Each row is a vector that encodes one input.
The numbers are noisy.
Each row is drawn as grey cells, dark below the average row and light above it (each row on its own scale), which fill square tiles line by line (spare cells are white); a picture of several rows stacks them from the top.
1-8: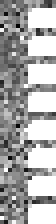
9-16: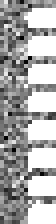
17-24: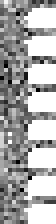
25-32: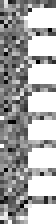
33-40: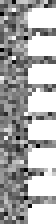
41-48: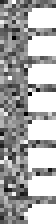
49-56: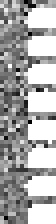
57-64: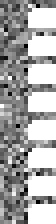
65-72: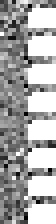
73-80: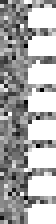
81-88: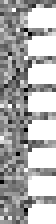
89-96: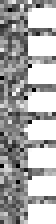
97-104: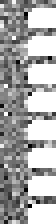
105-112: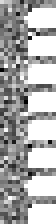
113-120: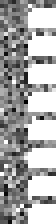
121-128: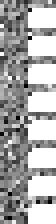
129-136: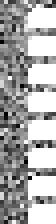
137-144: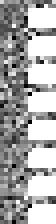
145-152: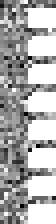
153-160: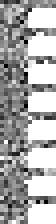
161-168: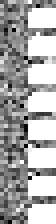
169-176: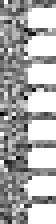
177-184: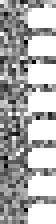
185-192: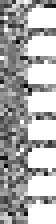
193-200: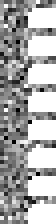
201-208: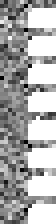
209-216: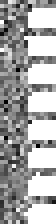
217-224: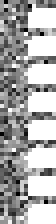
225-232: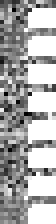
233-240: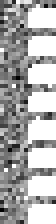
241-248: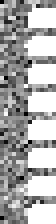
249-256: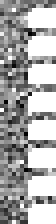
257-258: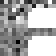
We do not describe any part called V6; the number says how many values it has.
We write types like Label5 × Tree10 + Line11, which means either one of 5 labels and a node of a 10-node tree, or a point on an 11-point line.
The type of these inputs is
(Bool × Bool × Bool + V6) × Line10.
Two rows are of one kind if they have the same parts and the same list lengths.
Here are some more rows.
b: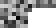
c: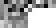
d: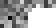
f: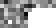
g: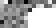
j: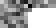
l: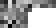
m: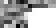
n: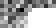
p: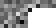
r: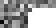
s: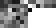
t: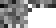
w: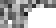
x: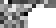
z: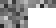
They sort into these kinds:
b, j, l, m, z
c, d, f, g, n, p, r, s, t, w, x

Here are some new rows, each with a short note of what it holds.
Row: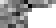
a point on a 10-point line and a value of V6
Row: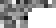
a point on a 10-point line and three true/false values
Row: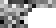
a point on a 10-point line and three true/false values
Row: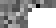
a point on a 10-point line and three true/false values
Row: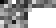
a point on a 10-point line and three true/false values
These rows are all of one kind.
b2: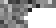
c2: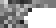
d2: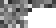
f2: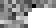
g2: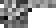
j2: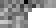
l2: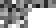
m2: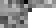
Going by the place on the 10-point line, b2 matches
c2 and f2.
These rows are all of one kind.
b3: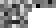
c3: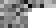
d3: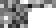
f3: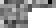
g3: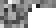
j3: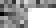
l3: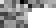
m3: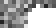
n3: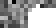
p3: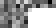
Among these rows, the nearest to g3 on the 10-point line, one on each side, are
b3 and f3.
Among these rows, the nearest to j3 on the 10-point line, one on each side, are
m3 and n3.
